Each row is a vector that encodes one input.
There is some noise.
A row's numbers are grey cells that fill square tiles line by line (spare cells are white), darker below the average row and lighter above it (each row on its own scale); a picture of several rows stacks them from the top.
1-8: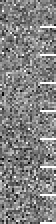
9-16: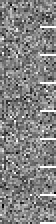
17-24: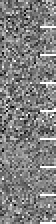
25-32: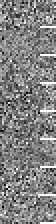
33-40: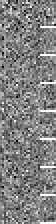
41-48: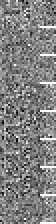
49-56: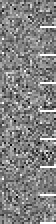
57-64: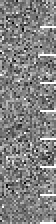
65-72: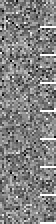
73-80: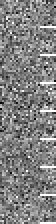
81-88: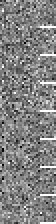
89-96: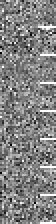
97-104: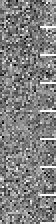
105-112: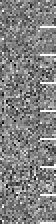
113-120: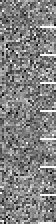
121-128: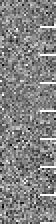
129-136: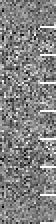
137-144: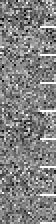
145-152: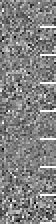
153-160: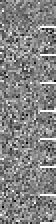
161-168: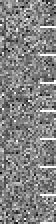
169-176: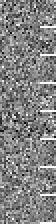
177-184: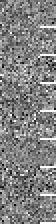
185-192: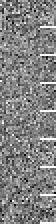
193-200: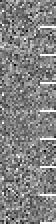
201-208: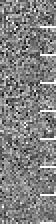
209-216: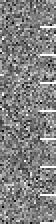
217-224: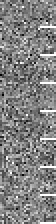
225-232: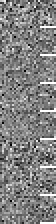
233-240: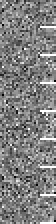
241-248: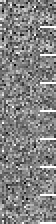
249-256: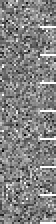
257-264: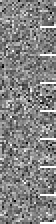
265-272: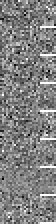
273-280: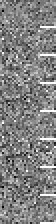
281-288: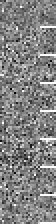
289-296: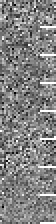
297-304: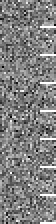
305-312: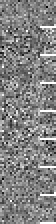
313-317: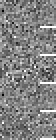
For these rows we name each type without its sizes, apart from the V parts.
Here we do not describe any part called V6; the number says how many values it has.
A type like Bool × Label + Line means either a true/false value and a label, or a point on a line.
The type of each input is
(Bool × Bool × Bool × Label × Tree + List(V6)) × Tree × Tree.
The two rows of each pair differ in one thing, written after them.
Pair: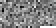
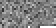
one of the three true/false values
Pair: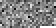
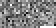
the node of one of the three trees
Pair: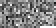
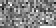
the node of one of the three trees
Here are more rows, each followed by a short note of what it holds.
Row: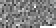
a node of each of two trees, together with a list of two items
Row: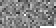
a node of each of two trees, together with a list of one item
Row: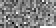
a node of each of two trees, together with the empty list
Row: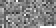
a node of each of two trees, together with a list of two items
